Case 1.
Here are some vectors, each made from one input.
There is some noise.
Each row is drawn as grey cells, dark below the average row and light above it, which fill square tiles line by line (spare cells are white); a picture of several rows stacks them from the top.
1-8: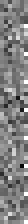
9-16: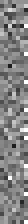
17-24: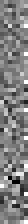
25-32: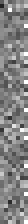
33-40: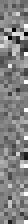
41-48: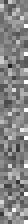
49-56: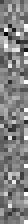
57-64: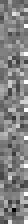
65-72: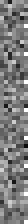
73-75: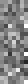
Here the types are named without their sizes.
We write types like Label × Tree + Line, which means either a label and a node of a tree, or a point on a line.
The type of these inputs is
Line × Line + Unit.
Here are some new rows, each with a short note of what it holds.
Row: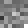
a point on each of two lines
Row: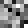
a fixed value
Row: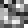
a fixed value
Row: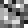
a fixed value
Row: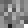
a point on each of two lines
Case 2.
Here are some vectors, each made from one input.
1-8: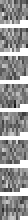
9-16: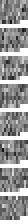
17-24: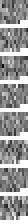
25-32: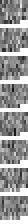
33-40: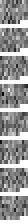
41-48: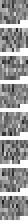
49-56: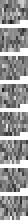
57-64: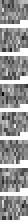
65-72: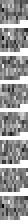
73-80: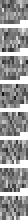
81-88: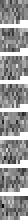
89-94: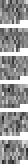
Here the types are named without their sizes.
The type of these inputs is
Bool × Bool × Bool × Bool.
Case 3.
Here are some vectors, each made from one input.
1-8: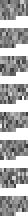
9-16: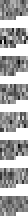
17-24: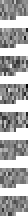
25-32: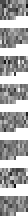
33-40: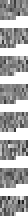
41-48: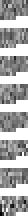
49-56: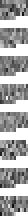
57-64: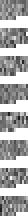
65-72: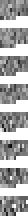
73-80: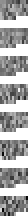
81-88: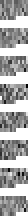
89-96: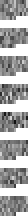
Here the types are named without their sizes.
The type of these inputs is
Label.
